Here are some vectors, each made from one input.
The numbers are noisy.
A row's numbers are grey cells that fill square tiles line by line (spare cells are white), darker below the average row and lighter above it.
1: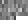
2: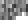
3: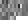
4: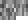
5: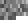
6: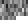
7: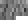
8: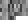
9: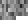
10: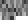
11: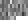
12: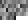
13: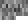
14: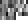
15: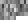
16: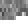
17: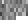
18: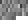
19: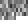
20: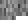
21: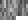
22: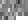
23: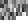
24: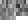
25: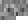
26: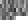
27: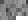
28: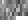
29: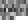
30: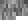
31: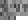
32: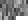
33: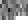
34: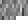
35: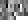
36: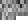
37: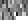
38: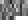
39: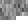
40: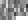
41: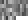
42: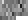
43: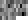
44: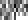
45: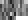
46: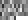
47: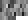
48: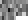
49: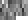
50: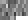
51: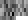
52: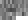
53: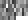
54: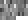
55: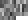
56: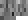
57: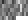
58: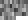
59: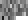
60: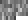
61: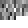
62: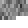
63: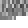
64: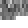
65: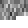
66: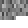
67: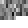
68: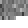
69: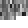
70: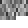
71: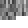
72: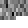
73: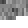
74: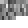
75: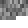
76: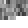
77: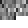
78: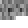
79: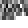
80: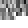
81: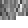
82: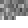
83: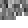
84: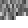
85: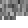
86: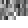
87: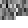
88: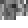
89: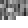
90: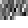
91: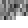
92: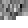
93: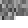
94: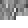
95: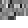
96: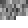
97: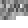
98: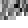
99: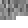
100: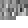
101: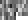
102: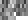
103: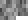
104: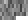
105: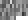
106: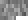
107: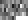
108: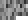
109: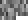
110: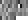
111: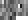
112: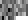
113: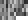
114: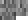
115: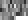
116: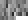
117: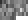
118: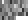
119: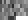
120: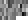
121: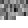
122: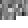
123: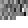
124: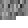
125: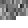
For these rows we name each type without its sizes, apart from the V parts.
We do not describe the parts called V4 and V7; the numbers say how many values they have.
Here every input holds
a point on a line, together with either a true/false value and a value of V4, or a value of V7.
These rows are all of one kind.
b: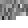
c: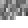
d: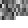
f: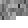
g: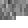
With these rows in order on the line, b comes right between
d and g.
